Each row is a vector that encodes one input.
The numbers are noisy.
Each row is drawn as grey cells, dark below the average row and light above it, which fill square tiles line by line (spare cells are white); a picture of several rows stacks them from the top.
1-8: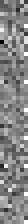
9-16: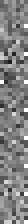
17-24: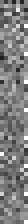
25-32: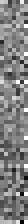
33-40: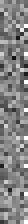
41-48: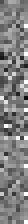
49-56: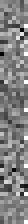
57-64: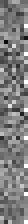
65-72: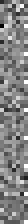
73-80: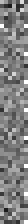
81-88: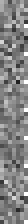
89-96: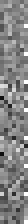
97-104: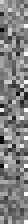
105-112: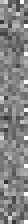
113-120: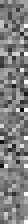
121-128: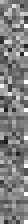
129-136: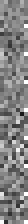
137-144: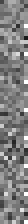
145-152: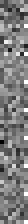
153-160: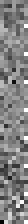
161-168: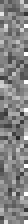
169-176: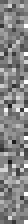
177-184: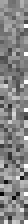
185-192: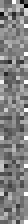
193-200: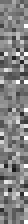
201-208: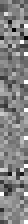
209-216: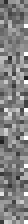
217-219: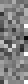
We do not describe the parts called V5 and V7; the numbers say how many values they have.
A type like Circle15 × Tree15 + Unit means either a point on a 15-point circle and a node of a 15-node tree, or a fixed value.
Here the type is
((Bool × Bool × Bool × Bool + Unit) × Tree9 + V7) × V5.
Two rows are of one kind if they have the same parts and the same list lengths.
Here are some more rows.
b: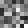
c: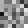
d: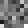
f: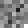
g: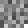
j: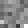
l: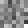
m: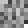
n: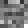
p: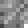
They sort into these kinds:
b
c, f, j, l
d, g, m, n, p

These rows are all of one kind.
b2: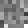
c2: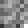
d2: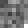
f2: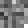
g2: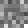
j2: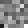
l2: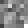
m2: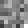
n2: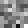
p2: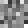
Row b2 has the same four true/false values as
c2, d2 and f2.
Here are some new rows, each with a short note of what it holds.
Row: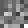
a value of V5 and a value of V7
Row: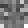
a node of a 9-node tree, four true/false values and a value of V5
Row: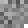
a node of a 9-node tree, four true/false values and a value of V5
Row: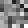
a value of V5 and a value of V7
